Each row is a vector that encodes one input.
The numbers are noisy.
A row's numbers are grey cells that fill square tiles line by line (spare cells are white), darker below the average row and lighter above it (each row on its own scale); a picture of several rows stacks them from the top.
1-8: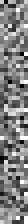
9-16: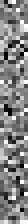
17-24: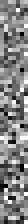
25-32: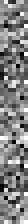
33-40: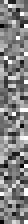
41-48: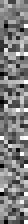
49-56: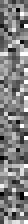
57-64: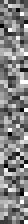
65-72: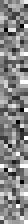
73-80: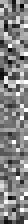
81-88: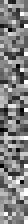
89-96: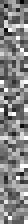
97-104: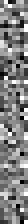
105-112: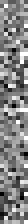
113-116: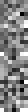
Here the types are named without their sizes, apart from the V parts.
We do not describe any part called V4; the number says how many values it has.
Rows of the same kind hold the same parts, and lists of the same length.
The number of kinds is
2.
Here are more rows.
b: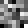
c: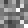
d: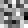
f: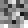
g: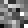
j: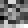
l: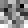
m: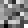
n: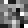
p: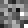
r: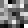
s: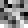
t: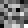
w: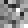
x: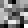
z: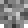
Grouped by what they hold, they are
b, g, j, n, p, t
c, d, f, l, m, r, s, w, x, z

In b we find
a point on a line.
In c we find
four true/false values and a value of V4.
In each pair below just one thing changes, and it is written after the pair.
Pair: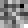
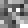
one of the four true/false values
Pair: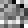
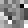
the value of V4
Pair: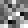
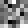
the value of V4
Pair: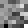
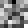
one of the four true/false values
